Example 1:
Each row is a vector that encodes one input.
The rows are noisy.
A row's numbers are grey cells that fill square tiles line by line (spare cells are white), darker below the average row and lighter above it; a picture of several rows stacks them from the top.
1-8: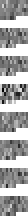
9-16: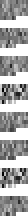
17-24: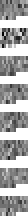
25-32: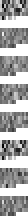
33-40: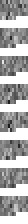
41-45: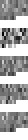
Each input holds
a list of up to two points on a 5-point line.
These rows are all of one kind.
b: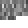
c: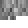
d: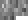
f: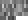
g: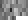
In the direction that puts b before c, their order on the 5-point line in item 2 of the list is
b, f, g, c, d.
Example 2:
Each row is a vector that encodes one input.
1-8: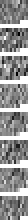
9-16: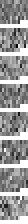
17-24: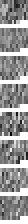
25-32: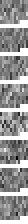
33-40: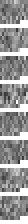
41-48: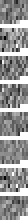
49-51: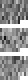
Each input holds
either one of 7 labels, or three true/false values.
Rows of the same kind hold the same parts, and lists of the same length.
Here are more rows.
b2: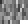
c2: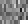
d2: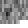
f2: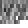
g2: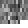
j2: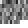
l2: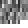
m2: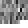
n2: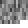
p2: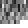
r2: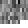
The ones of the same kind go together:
b2, g2, l2, n2, r2
c2, d2, f2, j2, m2, p2

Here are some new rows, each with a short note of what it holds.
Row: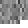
three true/false values
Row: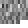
three true/false values
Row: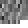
three true/false values
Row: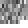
one of 7 labels
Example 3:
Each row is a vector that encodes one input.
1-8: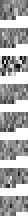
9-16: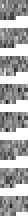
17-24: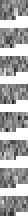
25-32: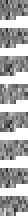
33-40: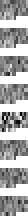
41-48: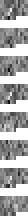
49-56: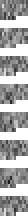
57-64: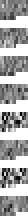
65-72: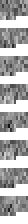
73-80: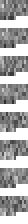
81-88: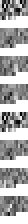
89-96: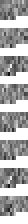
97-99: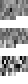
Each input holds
a list of up to two points on a 7-point line.
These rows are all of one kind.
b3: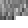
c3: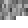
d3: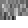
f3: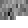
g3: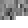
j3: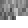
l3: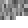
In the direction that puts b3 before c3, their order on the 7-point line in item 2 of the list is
b3, l3, g3, f3, j3, c3, d3.
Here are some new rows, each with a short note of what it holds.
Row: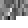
a list of one item
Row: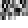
the empty list
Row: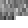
a list of two items
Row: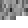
a list of two items
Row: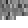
a list of one item
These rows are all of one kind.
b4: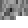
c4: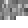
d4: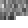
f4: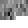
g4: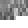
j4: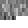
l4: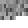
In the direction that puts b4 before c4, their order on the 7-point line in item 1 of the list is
d4, j4, g4, f4, b4, l4, c4.
